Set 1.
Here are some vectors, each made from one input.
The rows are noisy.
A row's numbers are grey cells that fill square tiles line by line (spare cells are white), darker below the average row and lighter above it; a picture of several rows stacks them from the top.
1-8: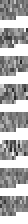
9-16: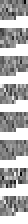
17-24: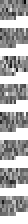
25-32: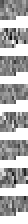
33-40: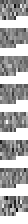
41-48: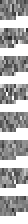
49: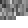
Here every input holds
a point on a 4-point line, together with either a fixed value, or three true/false values.
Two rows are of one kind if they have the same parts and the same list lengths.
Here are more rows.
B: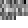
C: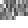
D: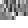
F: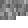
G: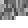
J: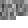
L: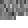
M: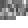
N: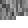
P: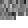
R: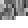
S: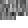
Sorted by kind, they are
B, F, J, L, M, N, P, S
C, D, G, R

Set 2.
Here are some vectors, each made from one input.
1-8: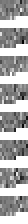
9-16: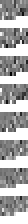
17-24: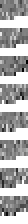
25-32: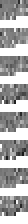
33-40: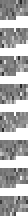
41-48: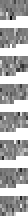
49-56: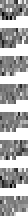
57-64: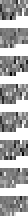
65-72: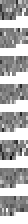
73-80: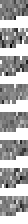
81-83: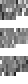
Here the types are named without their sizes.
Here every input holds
a point on a line, together with either a fixed value, or four true/false values.
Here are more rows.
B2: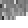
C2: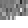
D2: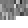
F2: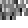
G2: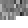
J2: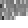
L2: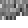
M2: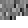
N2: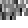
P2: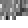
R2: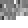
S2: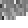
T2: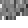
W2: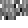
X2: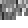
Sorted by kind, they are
B2, C2, D2, G2, J2, L2, M2, P2, R2, S2, T2, W2
F2, N2, X2

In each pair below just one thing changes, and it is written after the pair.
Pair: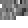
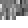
the place on the line
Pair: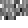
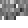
one of the four true/false values
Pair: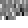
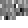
the place on the line
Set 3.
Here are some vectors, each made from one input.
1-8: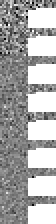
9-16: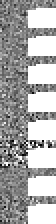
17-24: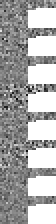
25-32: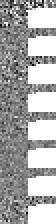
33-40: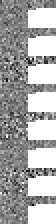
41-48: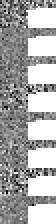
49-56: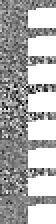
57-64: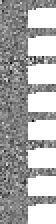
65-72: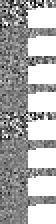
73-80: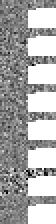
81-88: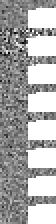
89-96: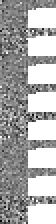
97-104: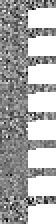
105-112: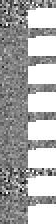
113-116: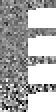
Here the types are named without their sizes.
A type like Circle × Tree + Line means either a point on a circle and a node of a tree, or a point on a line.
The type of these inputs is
(Bool × Bool × Bool + Unit) × (Circle + Unit).
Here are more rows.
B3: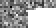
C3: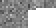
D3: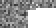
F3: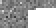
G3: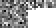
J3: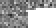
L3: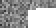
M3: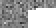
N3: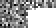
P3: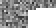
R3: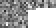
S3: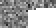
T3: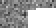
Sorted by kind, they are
B3, J3, R3
C3, D3, L3, T3
F3, G3, M3, P3
N3, S3

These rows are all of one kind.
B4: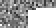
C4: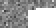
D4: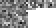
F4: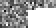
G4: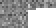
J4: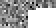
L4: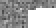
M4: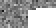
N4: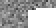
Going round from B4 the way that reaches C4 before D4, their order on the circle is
B4, C4, F4, N4, J4, M4, L4, D4, G4.
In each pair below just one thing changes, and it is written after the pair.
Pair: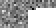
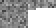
the place on the circle
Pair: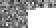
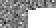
one of the three true/false values
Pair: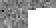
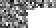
the place on the circle
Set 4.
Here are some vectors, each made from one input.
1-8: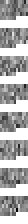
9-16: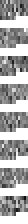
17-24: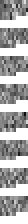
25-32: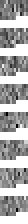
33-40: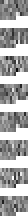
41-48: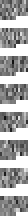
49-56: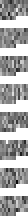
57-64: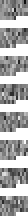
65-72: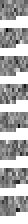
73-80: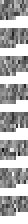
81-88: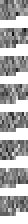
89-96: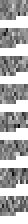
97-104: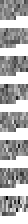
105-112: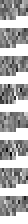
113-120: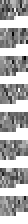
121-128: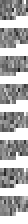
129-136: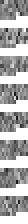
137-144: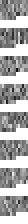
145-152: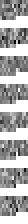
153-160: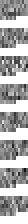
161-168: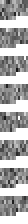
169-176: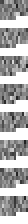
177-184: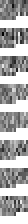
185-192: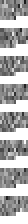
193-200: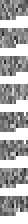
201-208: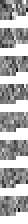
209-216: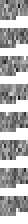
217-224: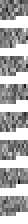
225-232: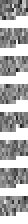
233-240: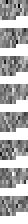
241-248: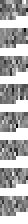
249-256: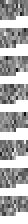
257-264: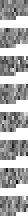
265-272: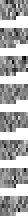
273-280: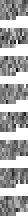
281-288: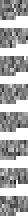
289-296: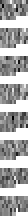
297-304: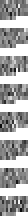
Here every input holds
four true/false values, together with either a point on a 10-point circle, or a fixed value.
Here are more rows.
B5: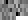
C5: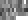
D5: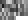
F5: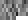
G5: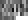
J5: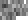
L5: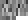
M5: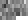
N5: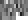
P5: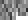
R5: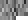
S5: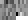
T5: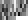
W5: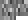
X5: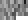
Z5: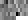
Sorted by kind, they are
B5, C5, J5, M5, P5, S5, T5, W5, Z5
D5, F5, G5, L5, N5, R5, X5

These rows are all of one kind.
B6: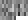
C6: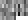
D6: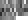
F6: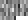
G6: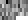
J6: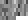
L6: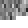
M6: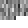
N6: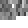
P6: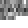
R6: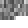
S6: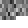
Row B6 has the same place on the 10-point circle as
C6, J6 and S6.
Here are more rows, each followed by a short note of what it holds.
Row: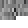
four true/false values
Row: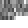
a point on a 10-point circle and four true/false values
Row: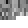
a point on a 10-point circle and four true/false values
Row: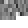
four true/false values
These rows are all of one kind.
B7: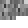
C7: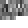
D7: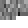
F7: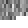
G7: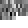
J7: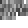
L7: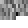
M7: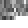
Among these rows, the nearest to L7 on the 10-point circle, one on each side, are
C7 and J7.
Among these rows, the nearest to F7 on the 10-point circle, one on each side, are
B7 and G7.
